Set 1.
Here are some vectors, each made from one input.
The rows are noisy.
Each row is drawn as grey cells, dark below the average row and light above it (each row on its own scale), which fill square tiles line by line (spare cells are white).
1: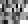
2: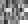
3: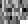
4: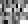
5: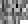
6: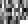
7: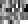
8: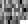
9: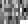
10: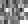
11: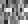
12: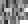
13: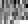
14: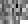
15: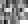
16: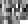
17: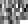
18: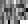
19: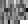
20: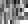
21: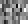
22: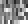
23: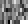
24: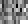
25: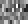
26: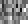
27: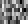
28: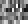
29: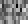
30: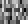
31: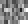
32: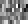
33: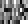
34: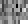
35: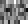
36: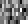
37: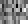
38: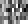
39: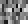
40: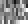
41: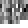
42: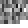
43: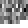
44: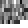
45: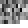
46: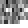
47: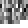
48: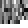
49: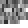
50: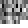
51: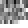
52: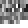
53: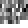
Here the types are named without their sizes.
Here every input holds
a point on a line and a true/false value.
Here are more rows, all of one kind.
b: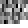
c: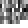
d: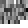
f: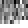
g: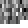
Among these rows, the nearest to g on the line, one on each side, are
b and c.
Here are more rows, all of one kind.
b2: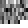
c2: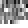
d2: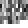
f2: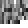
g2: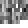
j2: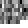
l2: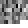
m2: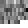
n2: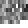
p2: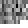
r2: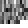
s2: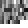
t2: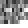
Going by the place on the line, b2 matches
m2 and p2.
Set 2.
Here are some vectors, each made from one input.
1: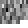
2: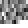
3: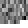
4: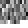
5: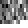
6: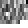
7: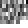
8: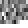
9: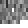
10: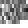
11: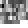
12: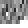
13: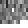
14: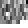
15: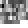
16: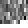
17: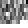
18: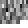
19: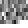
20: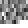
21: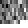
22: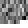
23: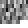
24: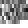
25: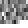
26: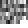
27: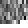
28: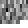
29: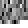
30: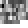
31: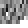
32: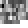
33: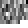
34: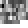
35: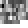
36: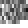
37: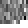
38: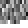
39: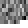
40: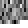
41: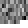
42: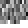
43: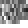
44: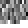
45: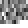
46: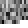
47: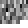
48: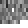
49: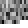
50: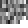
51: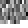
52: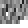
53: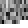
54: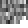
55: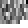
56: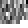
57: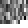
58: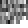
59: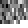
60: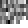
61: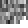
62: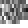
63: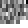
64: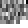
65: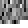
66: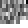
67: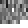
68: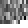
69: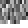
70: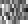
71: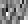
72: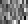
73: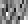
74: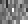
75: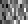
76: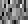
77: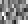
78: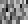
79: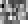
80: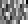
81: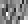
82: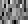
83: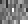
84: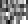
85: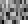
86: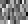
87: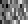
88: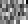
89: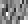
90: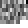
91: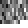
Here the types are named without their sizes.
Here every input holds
either a point on a circle, or a fixed value, or a node of a tree.
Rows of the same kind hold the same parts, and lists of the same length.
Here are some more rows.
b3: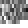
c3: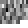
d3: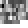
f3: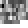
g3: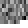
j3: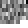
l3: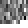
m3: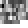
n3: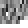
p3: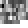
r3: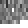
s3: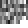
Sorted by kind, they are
b3, g3
c3, j3, l3, n3, r3, s3
d3, f3, m3, p3

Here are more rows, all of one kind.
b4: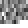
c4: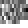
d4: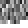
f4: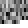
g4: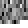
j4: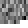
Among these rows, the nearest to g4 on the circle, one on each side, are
f4 and j4.
